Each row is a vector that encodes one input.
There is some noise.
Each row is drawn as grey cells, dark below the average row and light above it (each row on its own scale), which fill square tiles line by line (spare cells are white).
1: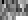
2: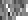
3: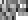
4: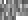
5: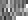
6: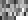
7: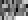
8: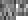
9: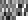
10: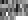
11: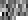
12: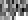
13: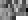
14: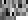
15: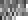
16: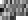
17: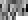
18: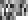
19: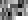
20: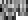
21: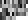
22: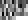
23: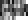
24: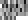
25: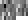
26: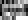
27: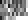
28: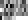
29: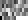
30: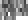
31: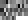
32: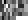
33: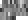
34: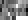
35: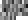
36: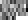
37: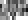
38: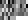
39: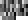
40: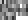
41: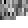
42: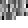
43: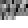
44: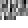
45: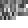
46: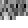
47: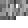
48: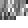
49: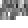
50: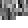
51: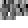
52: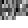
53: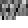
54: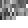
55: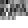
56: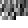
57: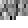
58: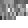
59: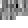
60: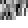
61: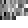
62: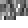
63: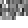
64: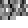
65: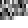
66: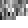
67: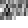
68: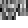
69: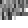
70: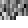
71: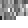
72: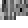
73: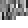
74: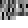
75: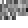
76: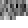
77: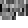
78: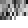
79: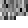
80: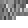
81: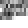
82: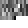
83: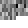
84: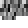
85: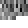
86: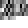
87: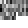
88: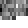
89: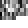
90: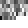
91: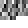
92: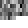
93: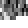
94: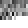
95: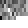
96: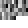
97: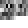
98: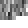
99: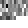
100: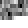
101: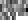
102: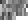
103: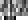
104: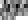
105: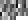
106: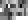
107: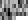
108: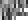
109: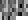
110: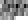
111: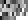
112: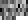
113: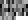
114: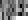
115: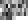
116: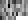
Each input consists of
either a point on a 10-point circle, or a point on a 6-point line, or three true/false values.
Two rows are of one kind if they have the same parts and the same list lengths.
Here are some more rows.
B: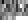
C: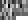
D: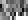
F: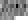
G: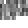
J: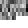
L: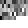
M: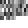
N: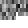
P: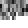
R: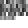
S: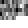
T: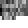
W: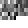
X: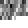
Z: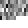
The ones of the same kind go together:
B, D, G, J, N, P, R, S, T
C, L, M, X, Z
F, W

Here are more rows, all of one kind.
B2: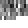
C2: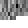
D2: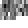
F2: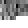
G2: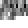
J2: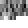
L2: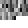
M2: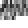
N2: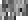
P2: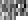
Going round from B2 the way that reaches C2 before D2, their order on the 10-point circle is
B2, P2, L2, C2, F2, J2, G2, M2, D2, N2.
